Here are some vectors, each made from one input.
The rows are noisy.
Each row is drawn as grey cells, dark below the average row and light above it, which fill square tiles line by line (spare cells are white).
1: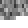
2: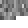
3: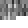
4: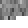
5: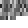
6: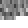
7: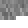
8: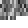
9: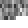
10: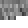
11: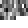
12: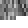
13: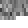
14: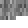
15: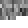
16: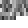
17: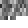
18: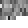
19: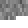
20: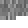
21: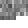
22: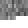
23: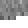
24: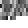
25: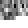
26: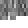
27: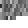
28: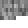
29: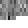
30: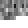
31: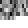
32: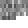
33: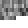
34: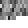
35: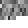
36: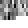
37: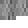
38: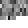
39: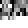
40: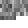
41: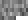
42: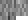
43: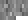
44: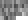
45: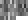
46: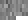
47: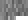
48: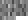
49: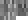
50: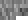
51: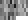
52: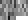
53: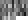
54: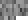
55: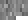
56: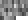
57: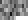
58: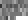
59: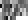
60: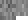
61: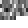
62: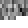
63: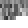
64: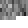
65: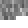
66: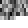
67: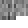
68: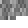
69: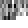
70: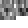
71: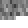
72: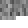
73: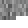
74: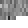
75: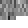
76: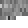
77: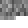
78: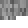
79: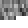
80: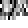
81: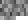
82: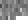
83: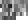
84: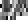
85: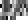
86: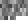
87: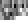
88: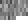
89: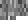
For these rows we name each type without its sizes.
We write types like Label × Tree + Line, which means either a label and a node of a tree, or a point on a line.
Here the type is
Bool × Circle.
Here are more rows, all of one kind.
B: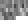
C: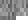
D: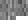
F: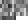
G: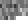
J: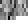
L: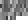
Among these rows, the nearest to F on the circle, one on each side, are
B and D.
